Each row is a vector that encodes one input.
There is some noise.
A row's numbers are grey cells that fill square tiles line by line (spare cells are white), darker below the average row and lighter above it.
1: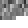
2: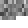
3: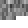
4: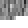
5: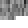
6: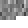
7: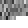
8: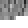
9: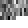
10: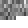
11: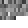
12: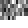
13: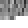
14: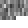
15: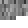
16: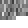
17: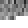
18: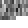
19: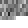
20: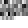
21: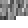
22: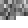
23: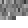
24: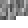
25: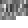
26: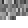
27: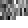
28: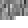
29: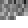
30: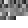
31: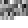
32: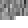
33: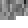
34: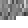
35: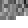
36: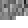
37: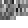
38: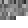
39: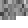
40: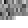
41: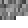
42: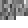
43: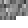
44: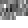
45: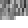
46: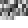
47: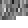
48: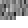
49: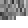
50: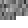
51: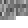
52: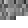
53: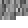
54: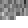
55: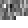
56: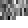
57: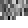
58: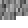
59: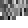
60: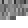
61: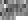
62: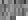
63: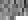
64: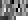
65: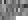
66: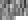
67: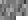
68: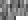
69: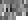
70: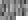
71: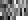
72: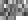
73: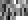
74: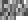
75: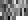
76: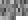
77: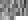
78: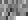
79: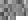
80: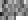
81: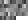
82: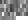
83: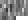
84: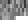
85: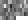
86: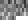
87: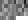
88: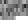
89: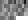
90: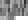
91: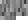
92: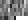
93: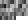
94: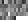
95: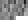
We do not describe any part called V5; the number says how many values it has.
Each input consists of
a list of up to two items, each a true/false value and a value of V5.
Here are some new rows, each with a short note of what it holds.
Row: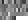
a list of one item
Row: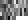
the empty list
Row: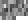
a list of two items
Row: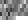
a list of two items
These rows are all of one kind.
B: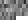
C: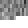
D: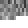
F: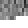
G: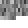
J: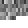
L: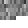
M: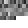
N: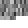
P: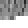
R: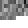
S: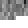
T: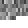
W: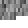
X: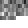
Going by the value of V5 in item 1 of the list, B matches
F, M, N and R.
